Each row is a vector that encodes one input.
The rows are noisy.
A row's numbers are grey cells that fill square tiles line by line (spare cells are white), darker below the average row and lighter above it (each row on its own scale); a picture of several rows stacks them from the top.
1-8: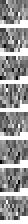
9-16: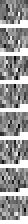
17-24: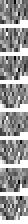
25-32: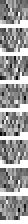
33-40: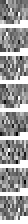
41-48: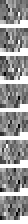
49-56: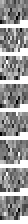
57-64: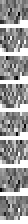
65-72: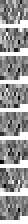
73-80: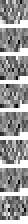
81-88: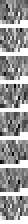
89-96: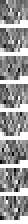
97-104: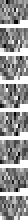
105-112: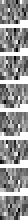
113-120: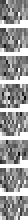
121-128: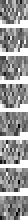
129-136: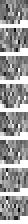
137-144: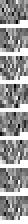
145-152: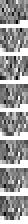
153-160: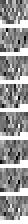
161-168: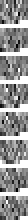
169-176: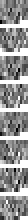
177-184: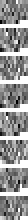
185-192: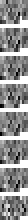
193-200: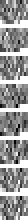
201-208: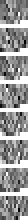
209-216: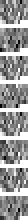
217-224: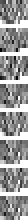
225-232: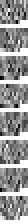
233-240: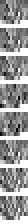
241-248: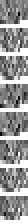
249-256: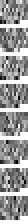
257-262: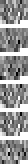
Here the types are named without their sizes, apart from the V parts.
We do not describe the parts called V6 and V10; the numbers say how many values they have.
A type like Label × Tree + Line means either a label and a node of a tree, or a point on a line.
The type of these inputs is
(Label + Line) × Line + V6 × V10.
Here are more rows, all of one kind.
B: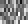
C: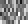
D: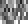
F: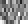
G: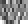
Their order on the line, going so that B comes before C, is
D, B, C, F, G.
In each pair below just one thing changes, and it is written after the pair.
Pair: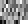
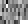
the value of V10
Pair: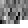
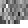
the value of V6
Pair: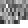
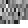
the value of V10
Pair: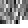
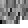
the value of V6
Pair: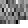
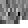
the value of V6
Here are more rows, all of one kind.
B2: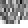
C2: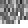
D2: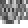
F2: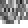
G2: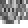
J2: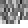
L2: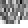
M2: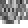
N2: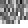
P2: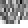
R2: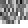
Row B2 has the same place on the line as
F2, L2, P2 and R2.
